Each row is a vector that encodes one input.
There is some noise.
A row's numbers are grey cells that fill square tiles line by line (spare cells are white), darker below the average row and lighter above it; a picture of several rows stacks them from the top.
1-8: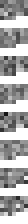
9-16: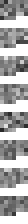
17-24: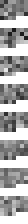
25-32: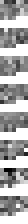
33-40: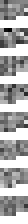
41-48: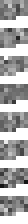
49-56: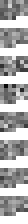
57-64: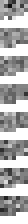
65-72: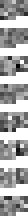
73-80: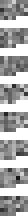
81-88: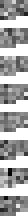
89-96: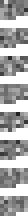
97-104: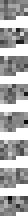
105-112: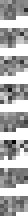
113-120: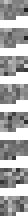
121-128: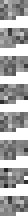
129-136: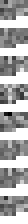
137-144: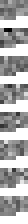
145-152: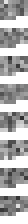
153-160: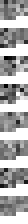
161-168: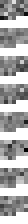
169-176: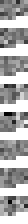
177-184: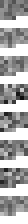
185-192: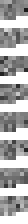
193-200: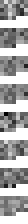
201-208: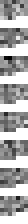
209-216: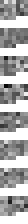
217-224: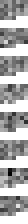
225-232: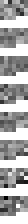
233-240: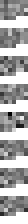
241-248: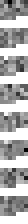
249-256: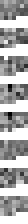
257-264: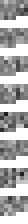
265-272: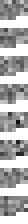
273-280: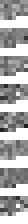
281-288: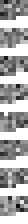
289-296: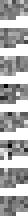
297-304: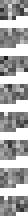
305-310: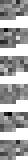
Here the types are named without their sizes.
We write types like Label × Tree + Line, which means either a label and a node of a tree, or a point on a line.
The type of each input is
Bool × Label.
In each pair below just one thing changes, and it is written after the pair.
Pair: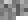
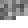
the label
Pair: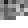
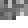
the label
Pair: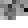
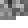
the true/false value
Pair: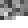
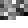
the true/false value
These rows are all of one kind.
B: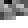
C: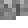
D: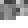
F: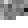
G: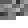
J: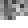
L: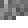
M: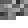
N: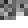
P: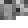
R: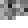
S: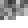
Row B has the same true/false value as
D, P, R and S.
